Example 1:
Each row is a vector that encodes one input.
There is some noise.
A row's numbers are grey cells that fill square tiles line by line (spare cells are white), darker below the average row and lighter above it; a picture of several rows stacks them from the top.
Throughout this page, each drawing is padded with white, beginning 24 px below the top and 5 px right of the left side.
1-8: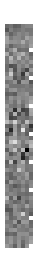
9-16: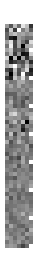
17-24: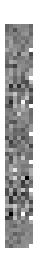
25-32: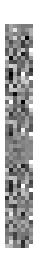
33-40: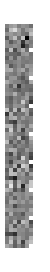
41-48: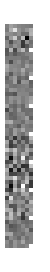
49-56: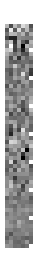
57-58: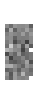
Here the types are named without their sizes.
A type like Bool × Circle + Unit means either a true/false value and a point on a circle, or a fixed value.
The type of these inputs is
Bool × Label + Unit.
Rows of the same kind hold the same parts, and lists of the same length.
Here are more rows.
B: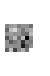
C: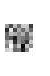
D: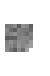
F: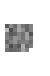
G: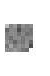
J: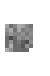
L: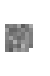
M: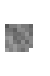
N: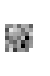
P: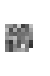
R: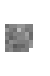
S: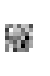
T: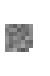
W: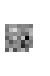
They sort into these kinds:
B, N, S, W
C, D, F, G, J, L, M, P, R, T

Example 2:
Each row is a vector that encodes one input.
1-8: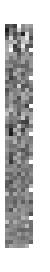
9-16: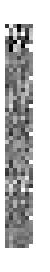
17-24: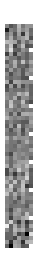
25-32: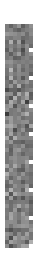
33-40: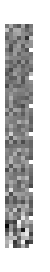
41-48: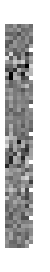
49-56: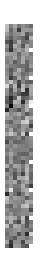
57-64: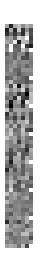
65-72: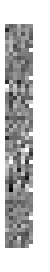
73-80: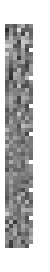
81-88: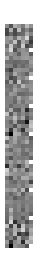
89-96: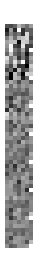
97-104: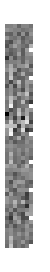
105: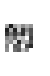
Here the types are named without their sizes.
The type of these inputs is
List(Line).
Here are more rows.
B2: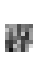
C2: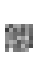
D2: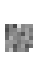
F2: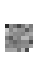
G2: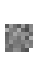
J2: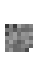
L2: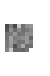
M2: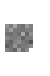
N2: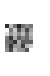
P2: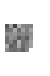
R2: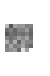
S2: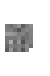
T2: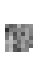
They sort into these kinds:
B2, C2, G2, J2, L2, M2, S2
D2, P2, R2, T2
F2, N2

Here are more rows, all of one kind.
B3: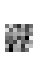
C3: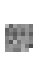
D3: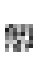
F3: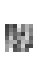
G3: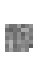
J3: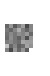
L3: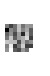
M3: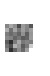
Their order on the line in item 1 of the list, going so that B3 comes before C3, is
B3, J3, F3, L3, G3, D3, C3, M3.
